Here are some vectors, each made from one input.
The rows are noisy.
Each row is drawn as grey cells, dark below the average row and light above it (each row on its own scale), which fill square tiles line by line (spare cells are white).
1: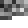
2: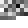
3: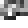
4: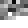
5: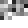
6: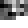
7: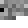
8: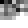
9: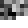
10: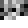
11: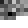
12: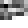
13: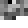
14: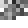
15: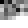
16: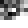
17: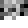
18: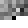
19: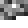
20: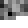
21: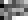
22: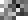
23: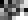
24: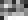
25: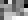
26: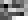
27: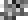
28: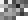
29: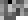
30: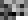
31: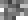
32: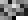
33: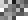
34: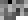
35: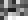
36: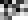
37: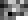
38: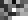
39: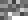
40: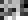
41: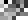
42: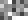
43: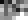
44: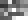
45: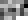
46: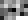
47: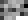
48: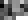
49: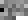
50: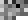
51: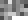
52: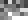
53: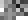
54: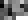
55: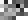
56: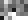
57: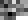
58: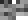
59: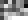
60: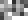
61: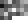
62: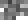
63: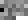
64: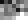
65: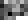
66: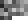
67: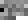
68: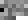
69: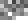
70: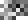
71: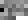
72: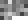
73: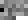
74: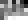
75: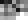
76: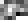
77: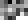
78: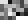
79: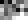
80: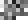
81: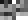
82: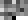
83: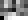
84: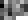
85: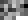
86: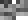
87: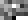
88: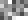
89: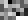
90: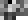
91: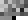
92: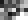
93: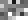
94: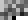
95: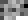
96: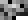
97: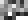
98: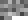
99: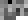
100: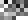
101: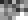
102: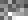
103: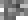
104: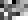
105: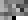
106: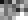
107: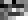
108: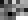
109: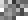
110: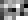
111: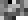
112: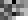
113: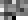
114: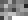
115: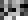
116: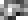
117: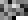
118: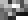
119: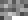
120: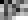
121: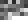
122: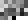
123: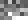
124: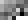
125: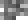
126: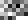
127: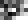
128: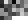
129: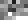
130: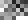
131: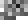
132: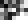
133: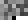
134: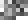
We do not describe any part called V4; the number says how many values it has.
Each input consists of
a list of up to two items, each a true/false value and a value of V4.
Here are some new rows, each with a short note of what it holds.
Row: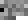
the empty list
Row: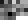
a list of one item
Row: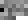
the empty list
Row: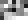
a list of two items
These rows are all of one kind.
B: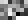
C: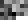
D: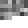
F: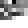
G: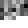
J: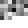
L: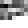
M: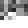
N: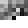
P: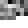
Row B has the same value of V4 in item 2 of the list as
G, L, M and N.
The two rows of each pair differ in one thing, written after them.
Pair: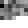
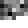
the true/false value in item 1 of the list
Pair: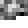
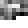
the value of V4 in item 2 of the list
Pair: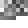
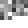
the value of V4 in item 1 of the list
